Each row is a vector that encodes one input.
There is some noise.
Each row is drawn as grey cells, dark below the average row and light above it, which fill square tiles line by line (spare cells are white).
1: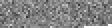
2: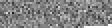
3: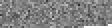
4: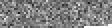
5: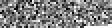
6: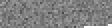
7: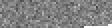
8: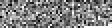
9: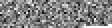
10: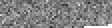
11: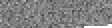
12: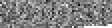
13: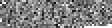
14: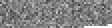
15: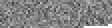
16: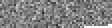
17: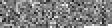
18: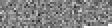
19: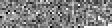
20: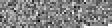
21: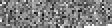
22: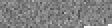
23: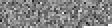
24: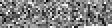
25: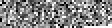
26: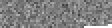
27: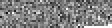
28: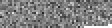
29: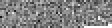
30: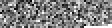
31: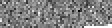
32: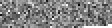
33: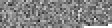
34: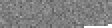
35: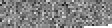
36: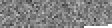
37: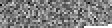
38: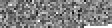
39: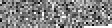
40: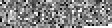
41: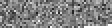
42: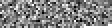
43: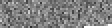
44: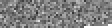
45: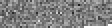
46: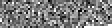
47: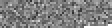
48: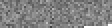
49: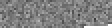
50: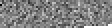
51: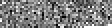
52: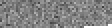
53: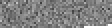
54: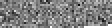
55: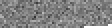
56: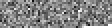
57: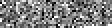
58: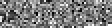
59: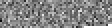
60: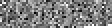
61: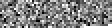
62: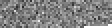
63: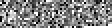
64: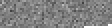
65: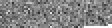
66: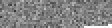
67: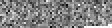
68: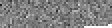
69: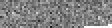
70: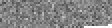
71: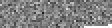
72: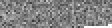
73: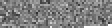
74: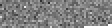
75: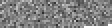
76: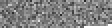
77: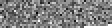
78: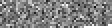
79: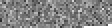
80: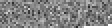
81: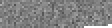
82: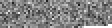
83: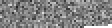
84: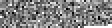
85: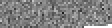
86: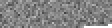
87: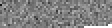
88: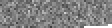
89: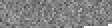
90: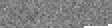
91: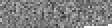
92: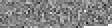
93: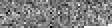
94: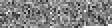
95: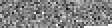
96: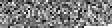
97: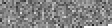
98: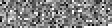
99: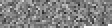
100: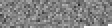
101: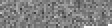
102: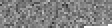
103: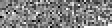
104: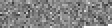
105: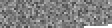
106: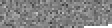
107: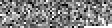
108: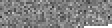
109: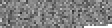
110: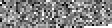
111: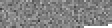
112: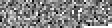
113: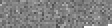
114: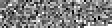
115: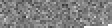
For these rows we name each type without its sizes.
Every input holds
three labels, together with either a fixed value, or four true/false values.
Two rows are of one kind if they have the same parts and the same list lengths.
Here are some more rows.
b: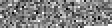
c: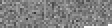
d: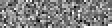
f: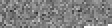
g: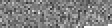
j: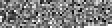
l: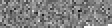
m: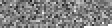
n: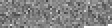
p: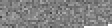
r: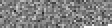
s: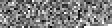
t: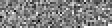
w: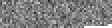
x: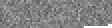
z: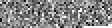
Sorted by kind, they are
b, c, f, g, l, m, n, p, r, s, t, x, z
d, j, w

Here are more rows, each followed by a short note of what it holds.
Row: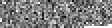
three labels
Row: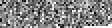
three labels
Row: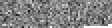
three labels
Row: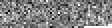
three labels and four true/false values
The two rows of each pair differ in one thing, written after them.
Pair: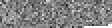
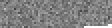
one of the four true/false values
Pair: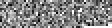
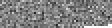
one of the three labels
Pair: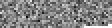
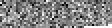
one of the three labels
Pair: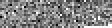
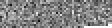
one of the four true/false values
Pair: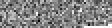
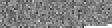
one of the four true/false values
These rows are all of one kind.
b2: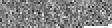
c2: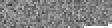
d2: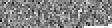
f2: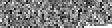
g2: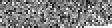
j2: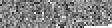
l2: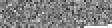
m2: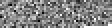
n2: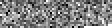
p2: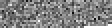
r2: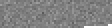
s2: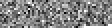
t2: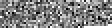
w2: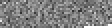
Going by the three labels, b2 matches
g2, m2 and s2.
